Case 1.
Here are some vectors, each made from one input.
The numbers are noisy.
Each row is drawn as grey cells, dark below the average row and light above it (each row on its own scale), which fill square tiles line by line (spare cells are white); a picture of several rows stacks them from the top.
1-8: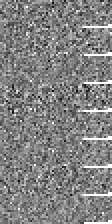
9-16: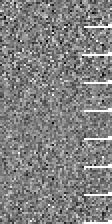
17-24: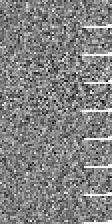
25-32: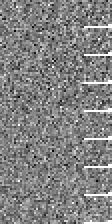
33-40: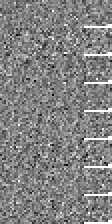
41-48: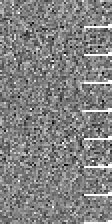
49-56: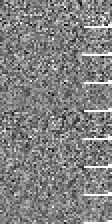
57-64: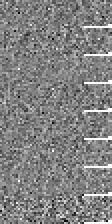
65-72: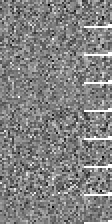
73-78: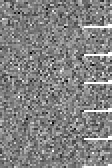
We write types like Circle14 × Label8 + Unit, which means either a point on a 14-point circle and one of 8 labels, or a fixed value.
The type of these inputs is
Bool × Line6.
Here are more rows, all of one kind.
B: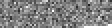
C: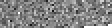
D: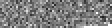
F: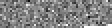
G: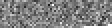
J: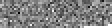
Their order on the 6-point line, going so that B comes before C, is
G, J, D, B, C, F.
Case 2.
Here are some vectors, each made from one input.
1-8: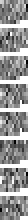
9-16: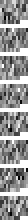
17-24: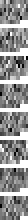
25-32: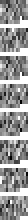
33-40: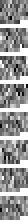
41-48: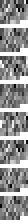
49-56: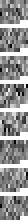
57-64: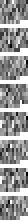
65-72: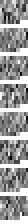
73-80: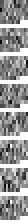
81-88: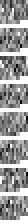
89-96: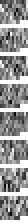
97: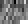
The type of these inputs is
Bool × Bool × Bool + Line7.
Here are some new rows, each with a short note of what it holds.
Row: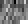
a point on a 7-point line
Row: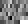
a point on a 7-point line
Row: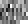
three true/false values
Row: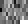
a point on a 7-point line
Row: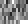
a point on a 7-point line
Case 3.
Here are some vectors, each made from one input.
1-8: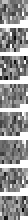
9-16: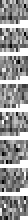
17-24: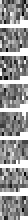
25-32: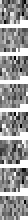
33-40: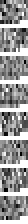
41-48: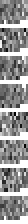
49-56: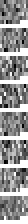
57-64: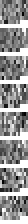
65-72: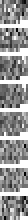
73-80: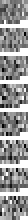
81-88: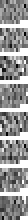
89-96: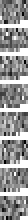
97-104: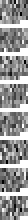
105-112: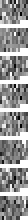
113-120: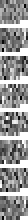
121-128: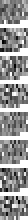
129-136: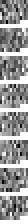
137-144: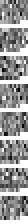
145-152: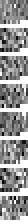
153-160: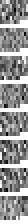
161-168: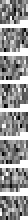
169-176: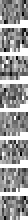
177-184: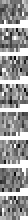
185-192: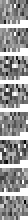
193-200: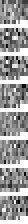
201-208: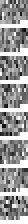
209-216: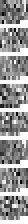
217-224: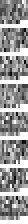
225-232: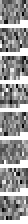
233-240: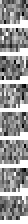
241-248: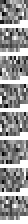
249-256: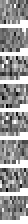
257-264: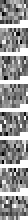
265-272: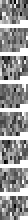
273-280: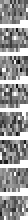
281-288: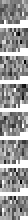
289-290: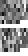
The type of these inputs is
Circle20 + Line6.
